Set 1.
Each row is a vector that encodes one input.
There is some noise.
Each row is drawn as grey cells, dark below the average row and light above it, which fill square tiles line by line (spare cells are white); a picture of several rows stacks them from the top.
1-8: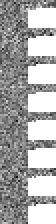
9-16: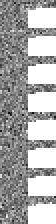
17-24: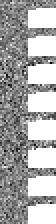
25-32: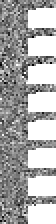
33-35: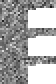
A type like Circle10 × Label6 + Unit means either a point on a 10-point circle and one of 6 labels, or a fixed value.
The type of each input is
Label8.
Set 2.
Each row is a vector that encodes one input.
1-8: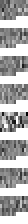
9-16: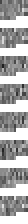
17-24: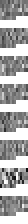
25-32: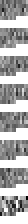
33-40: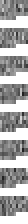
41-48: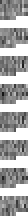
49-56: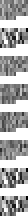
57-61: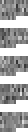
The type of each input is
Bool × Bool × Bool × Bool + Unit.
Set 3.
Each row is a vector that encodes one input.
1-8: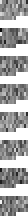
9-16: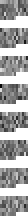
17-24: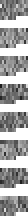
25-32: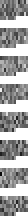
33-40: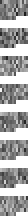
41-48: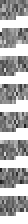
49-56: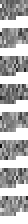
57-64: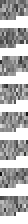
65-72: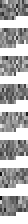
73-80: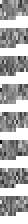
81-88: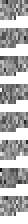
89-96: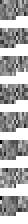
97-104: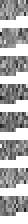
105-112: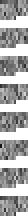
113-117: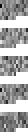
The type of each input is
Bool × Bool × Bool × Bool.
